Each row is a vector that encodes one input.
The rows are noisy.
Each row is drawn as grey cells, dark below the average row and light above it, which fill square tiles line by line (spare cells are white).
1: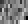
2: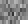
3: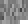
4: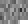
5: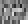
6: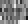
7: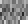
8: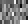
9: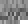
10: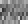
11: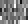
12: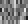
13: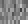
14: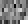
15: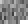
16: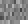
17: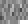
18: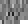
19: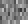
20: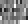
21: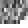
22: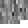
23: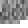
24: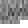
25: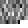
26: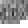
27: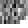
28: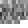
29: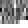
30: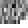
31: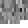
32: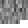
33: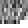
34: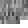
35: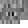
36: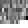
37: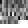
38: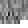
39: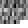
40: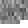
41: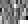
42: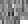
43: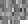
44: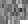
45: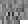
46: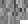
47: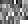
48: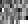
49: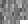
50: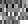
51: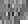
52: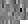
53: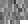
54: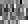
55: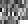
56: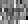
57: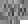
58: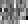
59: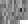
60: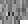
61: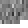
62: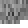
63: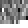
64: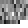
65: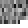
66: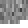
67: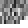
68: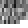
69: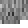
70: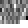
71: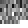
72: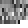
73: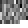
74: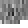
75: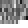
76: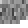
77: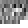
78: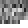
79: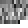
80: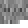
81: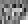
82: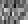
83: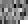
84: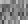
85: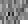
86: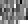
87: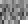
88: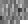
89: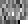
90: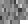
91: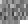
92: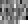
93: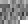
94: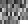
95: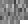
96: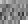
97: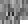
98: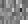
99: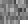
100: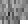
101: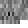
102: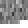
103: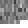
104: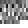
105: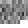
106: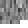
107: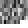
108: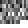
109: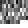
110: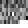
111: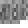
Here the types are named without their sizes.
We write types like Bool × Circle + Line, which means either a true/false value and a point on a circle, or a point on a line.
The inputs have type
Bool × (Line + Tree).
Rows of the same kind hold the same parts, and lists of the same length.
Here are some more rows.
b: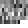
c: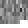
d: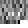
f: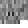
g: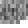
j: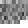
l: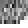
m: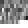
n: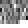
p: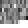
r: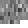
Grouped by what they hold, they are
b, d, l
c, f, g, j, m, n, p, r

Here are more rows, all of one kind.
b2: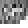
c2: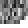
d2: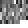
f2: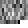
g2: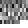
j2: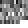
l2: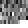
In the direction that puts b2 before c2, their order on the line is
f2, j2, d2, b2, g2, c2, l2.
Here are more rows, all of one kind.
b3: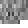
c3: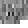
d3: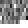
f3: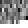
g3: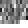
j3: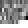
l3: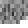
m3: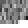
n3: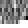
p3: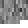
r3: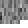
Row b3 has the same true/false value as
c3, l3, p3 and r3.
